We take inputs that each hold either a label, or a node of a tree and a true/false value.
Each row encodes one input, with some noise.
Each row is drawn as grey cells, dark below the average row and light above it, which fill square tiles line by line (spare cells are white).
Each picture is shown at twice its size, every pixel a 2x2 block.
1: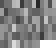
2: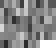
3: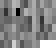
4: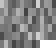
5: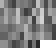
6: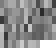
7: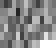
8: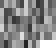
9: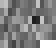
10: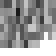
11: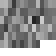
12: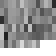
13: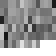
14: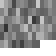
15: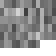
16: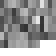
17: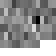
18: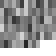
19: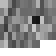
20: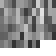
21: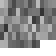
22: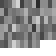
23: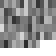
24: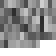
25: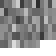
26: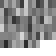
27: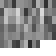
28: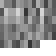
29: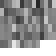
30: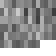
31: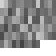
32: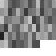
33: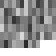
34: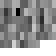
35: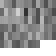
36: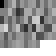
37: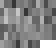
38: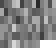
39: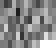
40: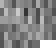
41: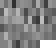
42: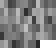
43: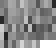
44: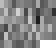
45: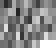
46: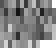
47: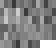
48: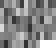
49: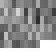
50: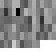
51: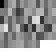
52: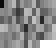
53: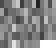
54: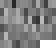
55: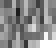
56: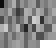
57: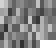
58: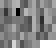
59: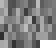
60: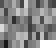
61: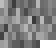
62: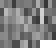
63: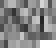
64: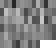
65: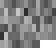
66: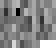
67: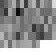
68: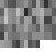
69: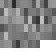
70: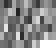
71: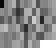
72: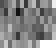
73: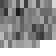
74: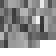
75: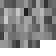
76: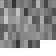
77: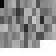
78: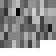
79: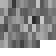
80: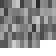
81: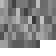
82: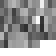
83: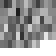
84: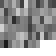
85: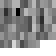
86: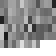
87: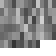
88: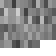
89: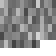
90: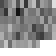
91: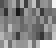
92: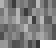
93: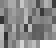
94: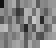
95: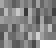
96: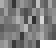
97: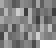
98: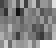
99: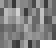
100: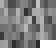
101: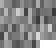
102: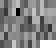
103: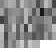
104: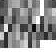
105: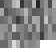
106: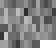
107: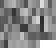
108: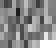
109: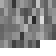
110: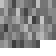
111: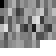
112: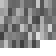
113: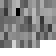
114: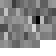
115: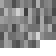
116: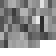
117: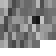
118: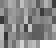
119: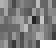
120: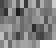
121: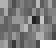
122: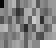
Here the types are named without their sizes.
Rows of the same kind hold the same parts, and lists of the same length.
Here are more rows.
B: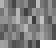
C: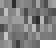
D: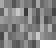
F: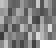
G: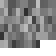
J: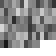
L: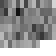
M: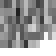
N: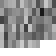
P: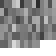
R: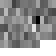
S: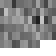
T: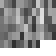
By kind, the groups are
B, C, D, F, G, R, S, T
J, L, M, N, P

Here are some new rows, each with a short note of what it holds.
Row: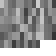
a node of a tree and a true/false value
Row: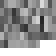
a label
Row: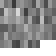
a node of a tree and a true/false value
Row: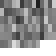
a label
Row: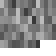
a node of a tree and a true/false value
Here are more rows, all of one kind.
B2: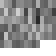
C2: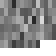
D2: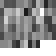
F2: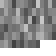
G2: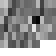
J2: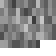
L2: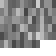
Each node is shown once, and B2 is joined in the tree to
F2 and L2.
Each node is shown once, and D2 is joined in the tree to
J2.
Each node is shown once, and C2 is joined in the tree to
F2 and G2.
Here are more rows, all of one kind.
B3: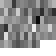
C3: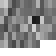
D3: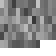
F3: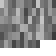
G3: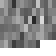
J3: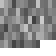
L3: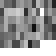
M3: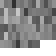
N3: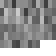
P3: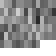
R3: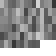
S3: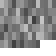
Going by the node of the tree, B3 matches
J3, N3 and S3.
